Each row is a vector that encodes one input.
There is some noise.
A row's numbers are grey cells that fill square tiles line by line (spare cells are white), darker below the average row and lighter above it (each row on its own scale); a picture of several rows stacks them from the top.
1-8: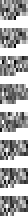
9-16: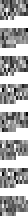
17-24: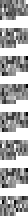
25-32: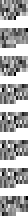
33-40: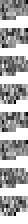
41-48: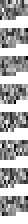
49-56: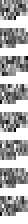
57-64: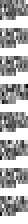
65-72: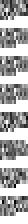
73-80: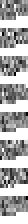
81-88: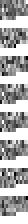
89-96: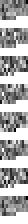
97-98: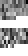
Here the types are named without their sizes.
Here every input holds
three true/false values.
